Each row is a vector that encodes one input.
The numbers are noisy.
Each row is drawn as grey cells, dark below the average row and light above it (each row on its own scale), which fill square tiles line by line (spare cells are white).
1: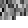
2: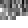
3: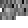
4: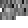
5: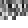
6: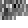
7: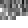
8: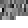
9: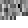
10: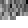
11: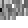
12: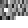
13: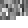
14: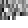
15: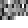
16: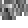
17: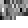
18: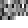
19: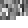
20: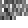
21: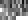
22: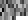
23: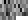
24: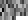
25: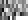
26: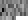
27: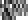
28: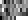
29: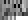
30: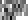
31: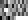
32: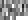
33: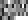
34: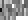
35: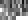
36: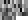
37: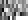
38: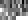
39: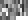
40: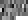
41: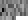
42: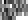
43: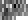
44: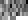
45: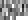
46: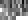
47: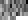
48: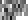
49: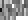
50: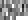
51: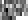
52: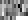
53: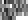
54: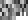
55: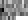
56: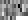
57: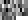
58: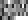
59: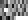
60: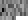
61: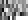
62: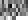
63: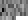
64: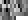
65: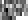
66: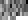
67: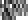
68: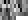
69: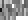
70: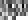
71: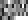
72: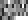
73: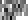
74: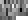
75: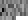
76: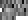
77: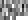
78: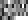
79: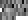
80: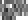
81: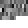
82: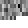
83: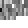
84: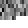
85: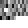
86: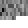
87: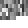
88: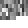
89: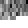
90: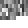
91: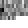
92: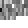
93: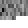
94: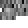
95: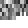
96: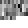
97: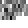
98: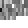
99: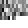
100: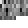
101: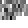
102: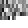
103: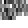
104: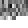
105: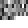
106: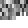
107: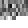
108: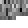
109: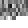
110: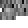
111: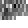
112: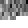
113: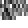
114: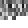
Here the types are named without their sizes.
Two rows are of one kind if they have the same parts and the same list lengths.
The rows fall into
3 kinds.
